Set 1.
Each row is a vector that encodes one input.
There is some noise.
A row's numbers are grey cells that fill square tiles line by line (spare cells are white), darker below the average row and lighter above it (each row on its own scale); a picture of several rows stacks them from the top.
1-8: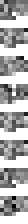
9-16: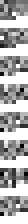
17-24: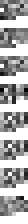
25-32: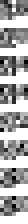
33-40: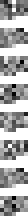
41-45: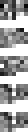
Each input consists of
one of 10 labels.
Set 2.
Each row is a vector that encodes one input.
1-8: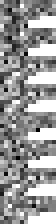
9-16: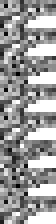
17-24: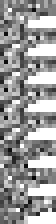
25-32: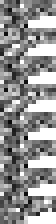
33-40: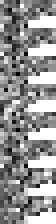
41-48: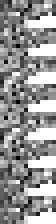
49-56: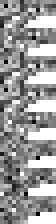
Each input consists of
one of 6 labels.
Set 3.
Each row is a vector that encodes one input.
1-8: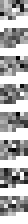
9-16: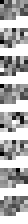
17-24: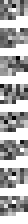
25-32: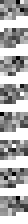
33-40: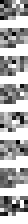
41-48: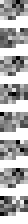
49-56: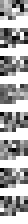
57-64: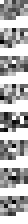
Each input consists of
four true/false values.
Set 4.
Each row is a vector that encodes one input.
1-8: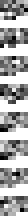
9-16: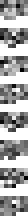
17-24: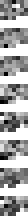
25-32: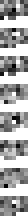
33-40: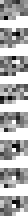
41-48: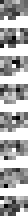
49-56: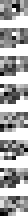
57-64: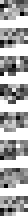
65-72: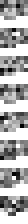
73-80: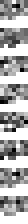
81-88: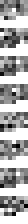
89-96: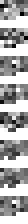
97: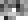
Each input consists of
four true/false values.
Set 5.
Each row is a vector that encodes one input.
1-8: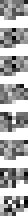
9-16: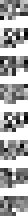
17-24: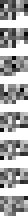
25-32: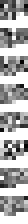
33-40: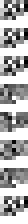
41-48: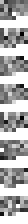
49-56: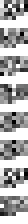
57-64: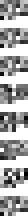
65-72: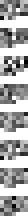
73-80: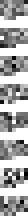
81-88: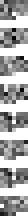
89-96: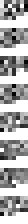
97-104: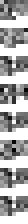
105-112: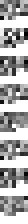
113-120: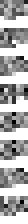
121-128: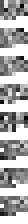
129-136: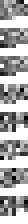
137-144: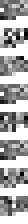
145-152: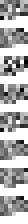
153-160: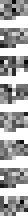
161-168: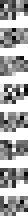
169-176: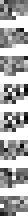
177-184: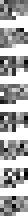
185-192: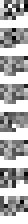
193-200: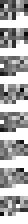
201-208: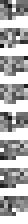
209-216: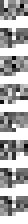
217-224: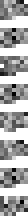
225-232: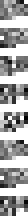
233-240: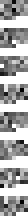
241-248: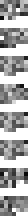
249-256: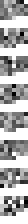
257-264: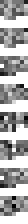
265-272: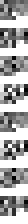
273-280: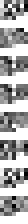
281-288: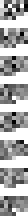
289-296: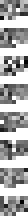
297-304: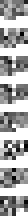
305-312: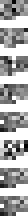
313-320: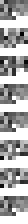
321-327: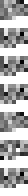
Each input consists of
one of 10 labels.
